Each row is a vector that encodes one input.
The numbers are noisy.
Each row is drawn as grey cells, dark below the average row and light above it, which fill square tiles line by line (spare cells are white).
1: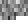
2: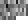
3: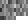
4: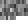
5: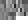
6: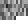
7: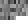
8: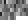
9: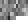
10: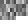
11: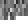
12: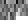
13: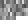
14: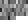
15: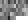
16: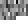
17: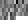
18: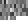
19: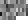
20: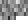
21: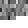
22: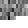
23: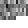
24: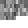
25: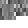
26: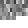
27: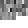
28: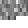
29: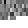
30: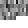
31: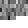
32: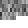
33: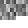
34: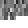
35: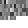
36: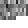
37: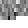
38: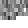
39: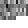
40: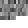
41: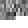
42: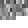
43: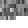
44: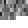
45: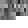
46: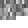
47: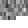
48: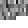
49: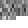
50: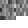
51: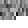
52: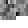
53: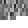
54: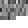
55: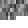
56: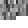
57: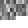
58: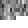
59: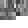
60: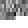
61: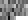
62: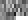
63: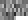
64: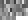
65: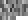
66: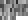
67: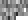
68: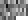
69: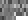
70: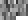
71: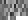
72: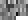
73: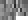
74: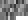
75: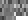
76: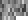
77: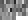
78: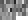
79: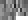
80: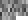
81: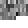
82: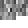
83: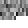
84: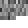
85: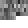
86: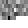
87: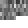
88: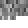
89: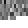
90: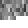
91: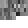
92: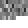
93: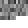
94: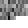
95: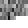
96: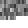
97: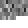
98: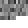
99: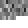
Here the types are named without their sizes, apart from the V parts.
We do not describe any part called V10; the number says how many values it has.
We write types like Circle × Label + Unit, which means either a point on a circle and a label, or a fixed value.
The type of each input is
Label × (Line + V10).
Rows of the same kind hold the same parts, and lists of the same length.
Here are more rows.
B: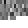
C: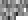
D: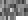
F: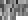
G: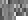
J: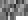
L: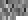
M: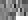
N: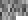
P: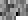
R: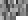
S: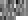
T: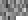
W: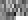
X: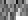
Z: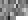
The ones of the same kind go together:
B, D, F, G, J, L, N, P, R, S, X
C, M, T, W, Z

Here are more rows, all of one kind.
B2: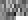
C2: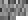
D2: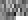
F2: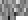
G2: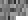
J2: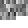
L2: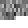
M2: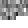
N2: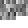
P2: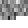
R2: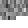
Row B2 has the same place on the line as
D2, F2, J2 and N2.
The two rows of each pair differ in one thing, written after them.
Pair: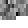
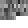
the label
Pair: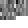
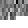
the label
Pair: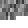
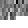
the value of V10
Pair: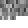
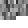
the label
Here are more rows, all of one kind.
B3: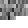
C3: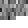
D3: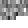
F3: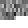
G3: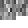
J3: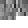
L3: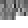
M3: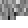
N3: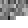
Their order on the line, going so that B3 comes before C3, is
F3, B3, M3, C3, G3, J3, L3, N3, D3.
